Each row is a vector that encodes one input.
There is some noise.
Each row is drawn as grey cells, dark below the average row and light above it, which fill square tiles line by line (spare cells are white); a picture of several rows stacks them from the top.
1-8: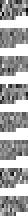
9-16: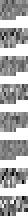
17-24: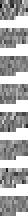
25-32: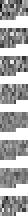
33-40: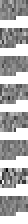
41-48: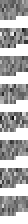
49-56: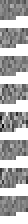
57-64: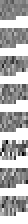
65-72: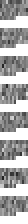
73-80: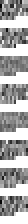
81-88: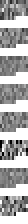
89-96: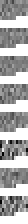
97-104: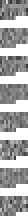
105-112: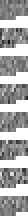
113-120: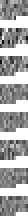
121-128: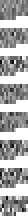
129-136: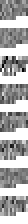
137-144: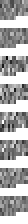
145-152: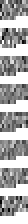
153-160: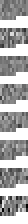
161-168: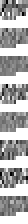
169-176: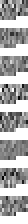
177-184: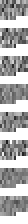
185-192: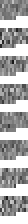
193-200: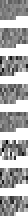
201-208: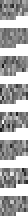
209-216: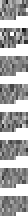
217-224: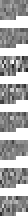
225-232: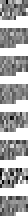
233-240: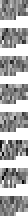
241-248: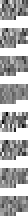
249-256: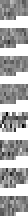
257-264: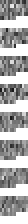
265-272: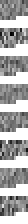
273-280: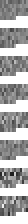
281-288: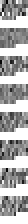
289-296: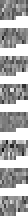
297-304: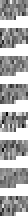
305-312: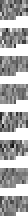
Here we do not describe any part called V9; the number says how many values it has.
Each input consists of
a point on an 8-point line, a true/false value and a value of V9, together with either a point on an 11-point circle, or a fixed value.
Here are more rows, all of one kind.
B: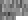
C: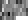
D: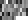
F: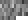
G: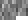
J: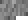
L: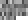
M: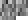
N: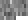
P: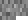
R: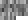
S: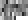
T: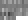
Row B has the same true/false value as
L, M and T.
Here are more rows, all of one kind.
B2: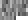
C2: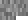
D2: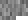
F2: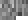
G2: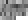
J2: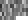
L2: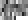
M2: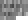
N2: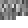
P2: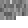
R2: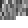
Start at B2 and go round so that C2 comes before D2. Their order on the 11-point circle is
B2, C2, P2, M2, G2, L2, R2, D2, F2, N2, J2.
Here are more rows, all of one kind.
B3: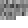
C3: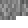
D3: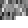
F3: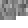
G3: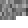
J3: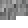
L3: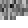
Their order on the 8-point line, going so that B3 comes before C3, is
J3, D3, B3, F3, L3, C3, G3.
